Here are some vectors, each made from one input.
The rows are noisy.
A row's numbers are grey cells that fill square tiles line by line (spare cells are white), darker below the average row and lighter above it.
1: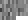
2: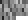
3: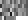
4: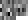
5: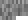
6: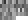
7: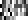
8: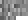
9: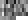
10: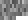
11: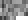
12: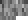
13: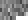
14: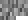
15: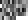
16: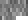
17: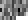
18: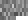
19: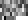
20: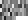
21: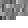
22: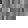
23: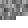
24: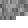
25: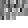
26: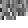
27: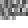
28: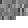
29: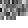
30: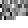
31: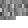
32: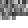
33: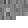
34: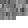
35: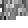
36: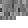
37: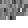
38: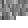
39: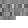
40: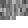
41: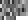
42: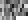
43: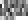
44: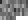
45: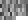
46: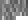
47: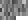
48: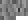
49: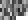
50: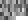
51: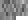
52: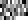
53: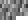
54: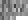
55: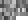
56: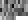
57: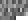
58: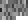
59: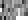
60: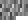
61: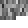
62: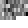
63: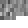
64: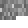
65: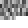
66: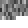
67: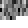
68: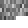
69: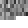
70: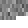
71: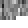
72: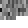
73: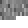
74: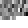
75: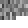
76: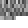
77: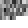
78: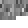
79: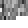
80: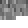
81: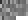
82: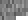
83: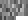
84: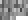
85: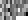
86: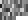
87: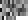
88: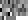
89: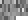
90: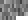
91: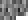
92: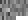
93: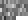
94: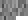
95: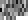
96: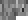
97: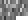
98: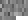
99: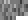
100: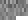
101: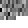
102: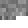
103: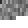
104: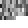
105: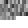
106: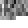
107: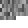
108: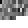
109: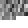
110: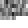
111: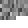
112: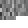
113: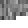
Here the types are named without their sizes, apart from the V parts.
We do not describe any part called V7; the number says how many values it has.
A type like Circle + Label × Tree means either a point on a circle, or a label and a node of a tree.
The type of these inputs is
(Bool × Bool × Bool + Unit) × V7 + Line.
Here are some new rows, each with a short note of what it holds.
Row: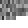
three true/false values and a value of V7
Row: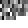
a value of V7
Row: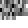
a point on a line
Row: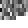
a value of V7
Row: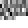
a point on a line
